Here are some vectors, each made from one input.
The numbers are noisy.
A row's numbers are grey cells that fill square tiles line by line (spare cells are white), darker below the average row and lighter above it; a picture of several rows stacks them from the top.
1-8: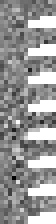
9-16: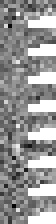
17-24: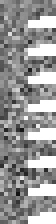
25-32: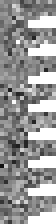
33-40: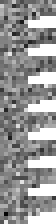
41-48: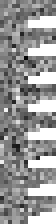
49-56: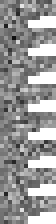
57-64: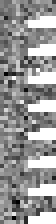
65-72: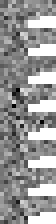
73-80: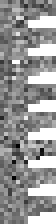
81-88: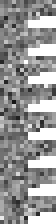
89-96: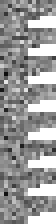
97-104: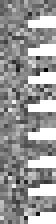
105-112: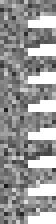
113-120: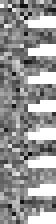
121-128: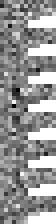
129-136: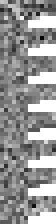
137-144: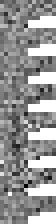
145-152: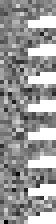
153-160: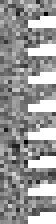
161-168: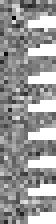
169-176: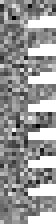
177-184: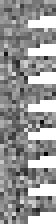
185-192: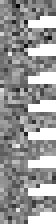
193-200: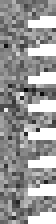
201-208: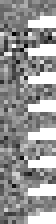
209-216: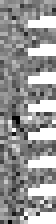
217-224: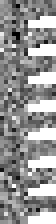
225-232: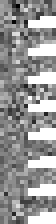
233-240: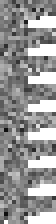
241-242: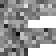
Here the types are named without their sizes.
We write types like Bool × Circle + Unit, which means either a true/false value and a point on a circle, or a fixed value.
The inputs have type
(Bool × Bool × Bool + List(Line)) × Tree.
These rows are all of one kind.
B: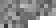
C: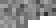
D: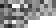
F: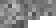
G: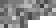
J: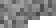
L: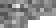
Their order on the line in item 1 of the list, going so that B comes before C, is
L, G, J, B, D, F, C.
